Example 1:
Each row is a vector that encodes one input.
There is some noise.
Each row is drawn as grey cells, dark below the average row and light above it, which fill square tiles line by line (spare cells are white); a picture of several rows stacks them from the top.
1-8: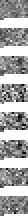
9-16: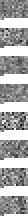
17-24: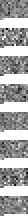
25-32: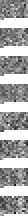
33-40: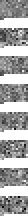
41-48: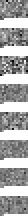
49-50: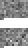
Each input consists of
a point on a 7-point line.
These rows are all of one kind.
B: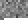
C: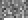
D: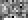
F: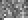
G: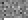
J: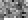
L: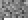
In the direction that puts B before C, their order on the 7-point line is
G, L, B, F, C, J, D.
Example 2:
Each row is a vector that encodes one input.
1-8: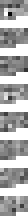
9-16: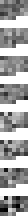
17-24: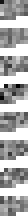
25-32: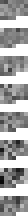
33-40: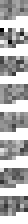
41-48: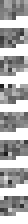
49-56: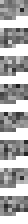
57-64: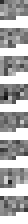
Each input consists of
one of 10 labels.
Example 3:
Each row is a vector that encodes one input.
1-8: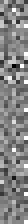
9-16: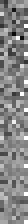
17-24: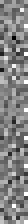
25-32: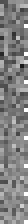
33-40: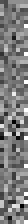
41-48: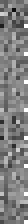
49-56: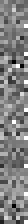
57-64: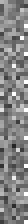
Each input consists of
three true/false values.
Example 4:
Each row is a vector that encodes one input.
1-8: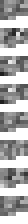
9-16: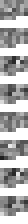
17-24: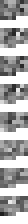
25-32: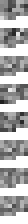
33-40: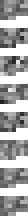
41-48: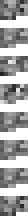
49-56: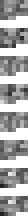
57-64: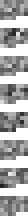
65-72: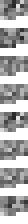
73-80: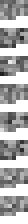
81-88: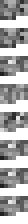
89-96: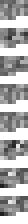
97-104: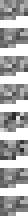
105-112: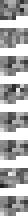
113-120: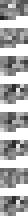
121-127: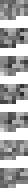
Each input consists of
a point on a 7-point line.
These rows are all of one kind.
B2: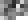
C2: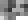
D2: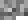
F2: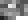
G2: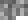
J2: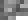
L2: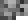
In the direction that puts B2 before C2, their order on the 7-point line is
B2, C2, G2, D2, J2, L2, F2.
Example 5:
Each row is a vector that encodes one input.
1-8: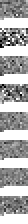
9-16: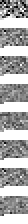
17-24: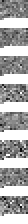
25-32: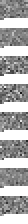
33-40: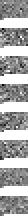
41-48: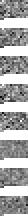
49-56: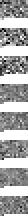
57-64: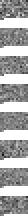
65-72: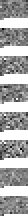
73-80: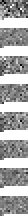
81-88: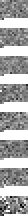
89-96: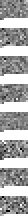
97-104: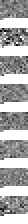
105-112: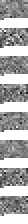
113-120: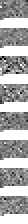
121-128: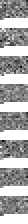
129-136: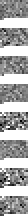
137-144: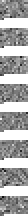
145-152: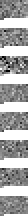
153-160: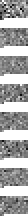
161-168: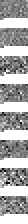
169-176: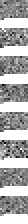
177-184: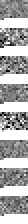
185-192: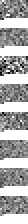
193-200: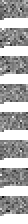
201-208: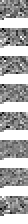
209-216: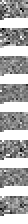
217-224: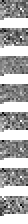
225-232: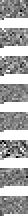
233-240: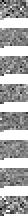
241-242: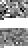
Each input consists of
a point on each of two 18-point lines.
